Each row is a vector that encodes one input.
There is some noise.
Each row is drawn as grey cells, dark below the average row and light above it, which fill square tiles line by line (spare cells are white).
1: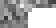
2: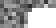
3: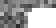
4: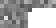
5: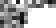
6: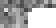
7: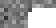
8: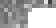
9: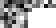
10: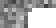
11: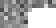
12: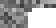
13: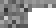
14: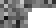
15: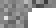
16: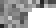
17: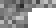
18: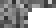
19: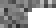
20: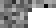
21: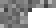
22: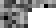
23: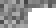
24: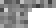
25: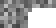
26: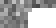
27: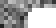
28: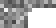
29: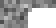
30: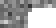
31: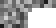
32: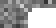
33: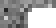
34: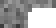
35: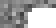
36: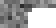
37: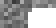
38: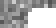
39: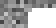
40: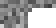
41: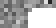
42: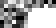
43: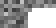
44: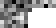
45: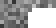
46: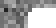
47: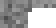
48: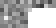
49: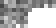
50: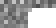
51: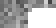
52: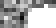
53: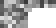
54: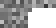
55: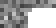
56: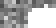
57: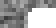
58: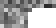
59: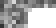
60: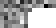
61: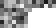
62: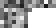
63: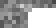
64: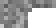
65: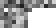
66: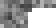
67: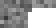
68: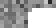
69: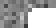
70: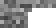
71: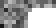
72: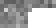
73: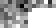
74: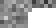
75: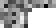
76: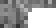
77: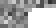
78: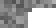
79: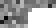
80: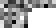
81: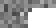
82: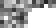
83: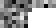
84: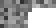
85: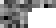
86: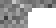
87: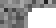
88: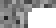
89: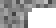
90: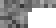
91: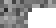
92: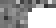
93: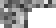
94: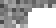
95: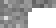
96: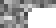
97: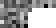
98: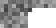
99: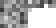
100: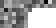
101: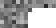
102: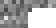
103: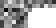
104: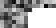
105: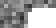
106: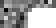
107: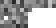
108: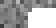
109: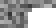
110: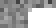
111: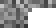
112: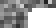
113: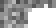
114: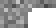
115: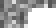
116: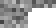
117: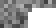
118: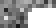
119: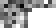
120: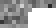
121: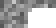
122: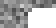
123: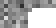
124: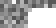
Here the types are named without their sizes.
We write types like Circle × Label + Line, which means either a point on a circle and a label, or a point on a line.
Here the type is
Bool × List(Line).
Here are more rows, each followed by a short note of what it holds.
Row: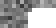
a true/false value, together with a list of three items
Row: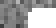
a true/false value, together with a list of two items
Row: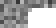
a true/false value, together with a list of three items
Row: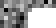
a true/false value, together with the empty list
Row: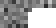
a true/false value, together with the empty list
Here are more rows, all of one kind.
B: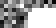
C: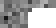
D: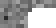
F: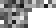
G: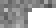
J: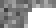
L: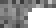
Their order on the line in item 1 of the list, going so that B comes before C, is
B, G, D, C, F, L, J.
